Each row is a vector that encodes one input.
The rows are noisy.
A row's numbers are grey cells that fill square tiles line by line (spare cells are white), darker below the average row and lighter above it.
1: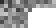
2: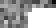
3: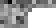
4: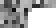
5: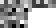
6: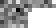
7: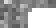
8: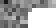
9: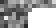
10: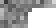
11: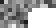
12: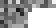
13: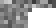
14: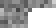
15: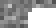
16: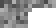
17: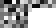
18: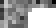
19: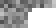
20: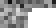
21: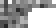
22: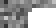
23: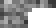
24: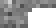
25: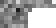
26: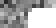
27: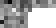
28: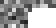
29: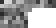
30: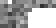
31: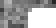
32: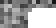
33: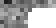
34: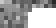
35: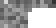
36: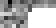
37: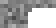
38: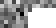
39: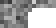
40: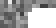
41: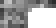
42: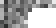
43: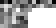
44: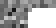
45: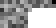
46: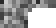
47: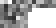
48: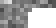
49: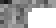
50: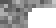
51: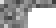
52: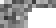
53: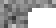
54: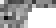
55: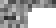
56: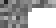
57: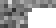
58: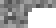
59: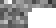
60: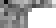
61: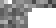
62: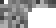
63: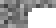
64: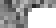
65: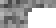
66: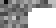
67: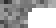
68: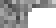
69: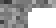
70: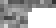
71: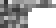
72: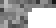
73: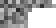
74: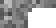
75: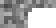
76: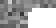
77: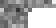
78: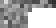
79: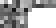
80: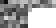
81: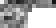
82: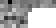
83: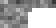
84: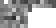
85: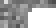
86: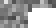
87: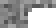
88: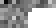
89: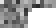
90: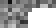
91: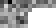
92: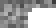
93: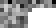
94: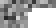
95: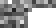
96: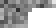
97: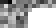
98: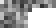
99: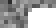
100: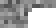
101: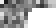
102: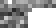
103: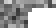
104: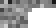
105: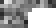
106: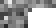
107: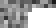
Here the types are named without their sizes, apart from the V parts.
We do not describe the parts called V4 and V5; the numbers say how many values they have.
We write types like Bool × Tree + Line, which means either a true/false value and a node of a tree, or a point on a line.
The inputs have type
Bool × Bool × Bool × Circle × V4 × V5.
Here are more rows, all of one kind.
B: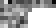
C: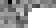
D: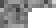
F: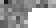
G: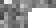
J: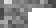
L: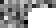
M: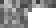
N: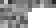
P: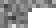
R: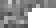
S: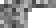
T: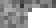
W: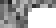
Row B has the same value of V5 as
C, D, J and P.
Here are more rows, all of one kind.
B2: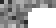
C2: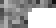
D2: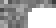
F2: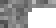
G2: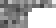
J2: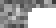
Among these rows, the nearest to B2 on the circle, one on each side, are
D2 and G2.
